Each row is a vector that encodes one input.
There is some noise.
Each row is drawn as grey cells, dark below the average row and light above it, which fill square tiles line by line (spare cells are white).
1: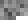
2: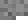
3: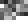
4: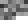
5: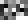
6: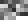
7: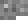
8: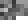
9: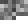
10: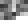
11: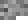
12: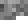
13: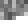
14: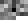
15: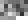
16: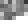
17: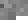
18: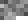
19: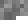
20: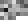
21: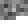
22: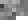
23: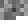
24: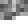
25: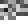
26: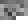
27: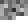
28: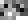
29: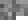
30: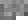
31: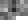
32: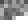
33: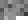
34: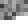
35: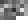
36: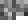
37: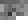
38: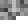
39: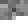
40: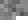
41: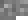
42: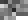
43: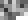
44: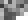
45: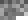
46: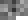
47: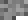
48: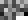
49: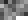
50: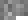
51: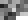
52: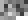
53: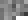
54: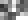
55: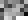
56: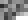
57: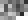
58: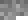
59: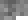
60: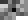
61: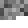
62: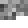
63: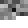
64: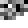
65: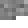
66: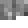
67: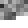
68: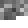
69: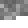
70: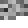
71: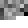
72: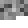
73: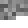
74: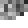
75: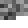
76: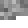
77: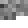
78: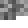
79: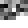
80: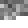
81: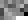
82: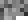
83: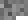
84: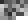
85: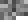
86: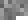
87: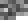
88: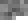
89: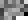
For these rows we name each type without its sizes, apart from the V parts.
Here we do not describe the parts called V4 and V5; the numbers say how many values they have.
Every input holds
either a point on a circle, a true/false value, a value of V4 and a value of V5, or a fixed value.
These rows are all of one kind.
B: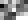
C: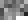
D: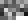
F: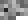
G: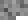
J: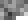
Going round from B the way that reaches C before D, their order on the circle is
B, G, C, D, F, J.
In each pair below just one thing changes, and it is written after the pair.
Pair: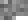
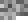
the value of V5
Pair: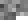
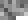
the value of V4
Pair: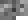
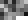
the true/false value
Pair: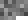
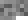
the value of V4
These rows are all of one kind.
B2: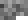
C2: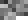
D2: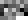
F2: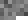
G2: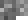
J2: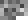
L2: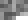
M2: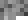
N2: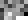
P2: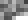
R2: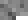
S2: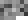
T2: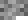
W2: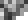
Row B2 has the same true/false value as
G2, J2, R2 and W2.
